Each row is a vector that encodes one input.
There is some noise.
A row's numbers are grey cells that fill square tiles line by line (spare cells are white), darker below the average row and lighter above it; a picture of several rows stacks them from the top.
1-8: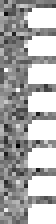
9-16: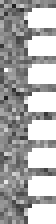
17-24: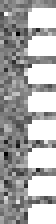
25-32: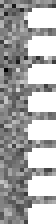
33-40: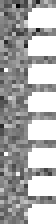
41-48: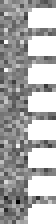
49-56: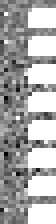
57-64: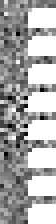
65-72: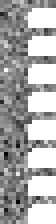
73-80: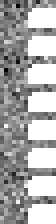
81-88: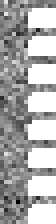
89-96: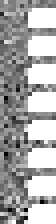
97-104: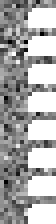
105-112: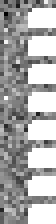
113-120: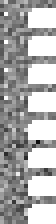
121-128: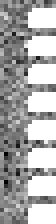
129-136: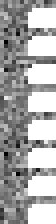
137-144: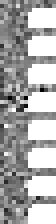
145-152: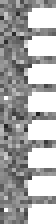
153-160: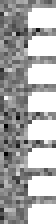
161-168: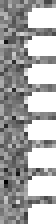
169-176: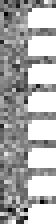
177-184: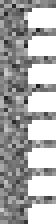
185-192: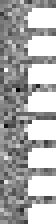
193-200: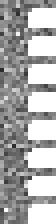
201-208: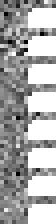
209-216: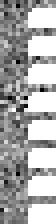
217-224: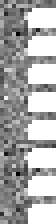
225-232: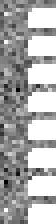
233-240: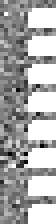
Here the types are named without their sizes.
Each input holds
a list of points on a line.
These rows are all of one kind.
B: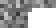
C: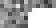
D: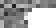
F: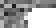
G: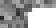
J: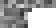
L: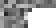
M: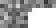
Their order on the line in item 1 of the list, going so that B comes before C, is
F, D, L, J, G, B, M, C.
